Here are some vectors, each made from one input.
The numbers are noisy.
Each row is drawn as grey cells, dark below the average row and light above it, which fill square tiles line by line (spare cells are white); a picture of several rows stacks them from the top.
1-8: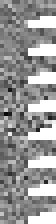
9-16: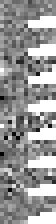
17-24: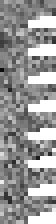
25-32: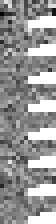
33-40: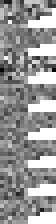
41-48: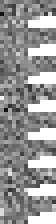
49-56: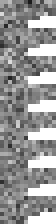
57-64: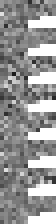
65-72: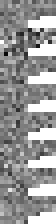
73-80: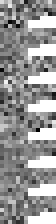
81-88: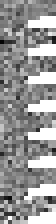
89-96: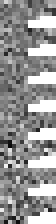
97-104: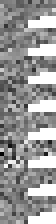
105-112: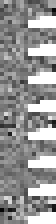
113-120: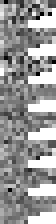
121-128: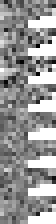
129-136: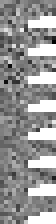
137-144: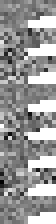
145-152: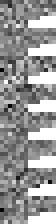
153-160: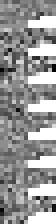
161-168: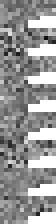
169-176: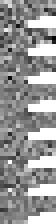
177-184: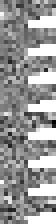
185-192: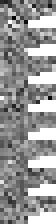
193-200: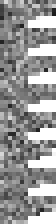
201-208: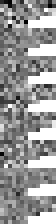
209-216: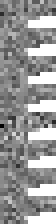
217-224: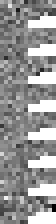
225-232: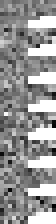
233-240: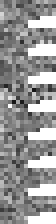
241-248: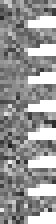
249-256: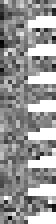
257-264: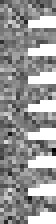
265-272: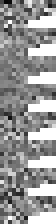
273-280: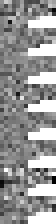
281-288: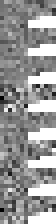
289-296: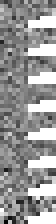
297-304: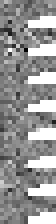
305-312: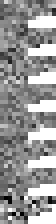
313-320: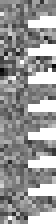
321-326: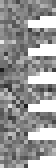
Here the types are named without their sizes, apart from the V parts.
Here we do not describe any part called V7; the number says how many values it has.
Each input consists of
a true/false value, together with either a point on a line, or a list of values of V7.
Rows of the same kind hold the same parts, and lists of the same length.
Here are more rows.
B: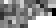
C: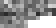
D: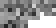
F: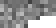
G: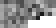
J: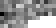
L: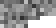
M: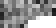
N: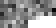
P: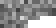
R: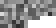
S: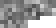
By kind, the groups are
B, M, N, P, R
C, G, S
D
F, J, L

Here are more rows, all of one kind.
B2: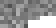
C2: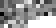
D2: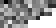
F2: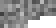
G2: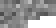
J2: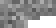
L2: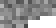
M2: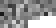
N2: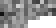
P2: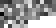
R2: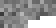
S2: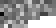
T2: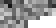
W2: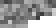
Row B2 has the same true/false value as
L2, M2 and T2.
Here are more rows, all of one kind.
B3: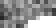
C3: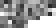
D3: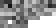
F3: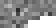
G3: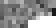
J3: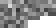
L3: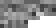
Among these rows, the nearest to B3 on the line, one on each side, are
D3 and F3.
